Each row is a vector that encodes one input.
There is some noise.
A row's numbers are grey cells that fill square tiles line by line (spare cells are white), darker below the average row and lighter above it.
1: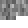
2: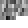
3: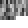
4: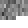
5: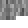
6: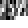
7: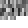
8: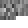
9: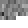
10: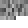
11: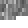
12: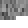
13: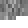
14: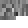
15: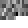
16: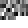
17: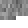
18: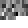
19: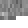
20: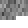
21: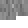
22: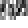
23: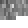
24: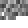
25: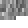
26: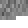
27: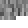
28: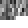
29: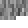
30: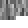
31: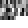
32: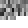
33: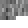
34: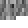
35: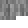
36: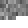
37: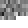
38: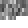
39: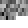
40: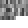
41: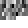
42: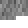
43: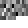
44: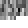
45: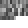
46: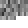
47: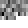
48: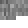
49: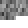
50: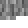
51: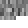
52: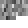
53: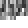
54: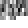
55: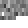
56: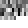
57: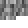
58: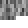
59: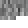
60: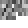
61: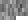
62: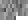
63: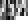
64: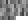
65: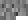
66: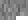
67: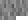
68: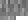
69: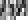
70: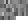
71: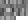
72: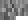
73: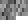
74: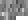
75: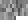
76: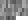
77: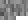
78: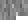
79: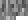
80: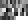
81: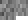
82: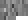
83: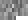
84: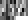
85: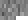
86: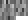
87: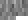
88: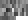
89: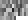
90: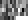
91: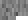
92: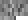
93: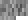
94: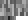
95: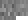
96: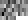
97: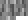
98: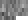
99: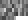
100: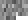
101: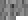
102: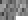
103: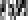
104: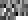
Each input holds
a point on a 7-point line, together with either a point on a 5-point line, or a node of a 7-node tree.
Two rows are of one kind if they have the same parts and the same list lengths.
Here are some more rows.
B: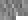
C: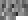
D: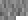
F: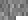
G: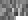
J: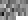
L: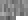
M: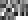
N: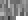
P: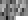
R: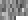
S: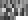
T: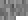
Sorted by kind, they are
B, F, L, M, N, R
C, D, G, J, P, S, T

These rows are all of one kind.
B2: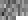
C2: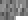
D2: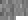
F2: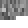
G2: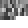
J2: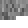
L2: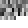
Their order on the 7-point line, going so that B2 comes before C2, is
G2, J2, L2, B2, D2, C2, F2.
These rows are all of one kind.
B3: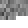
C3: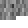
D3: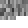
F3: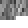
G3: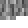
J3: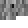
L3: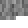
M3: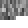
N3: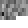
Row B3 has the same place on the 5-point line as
D3, G3 and L3.
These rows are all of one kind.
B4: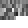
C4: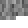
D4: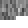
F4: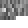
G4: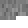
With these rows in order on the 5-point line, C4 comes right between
B4 and D4.
